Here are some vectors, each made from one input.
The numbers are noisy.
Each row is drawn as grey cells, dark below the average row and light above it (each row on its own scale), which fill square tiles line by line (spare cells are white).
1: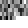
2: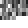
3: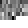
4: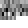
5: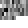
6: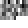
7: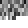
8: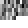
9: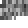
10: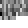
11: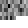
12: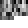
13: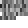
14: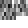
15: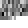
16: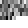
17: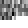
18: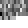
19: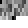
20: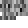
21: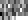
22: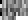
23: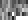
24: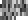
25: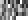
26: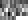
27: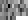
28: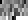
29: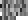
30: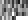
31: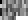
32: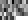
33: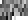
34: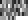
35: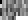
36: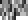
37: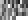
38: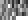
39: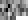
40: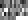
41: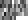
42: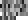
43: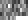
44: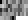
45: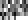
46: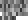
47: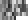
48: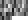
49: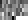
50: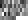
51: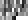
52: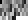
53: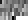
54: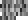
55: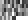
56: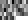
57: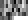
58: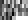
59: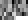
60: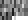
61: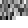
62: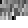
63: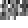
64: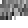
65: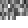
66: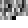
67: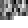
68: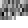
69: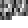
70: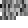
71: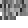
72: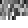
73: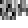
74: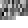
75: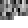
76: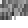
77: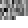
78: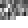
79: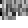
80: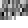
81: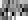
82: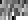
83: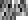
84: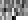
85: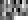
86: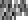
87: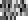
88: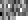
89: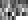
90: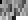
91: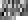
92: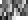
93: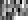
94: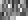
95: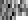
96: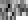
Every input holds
three true/false values.
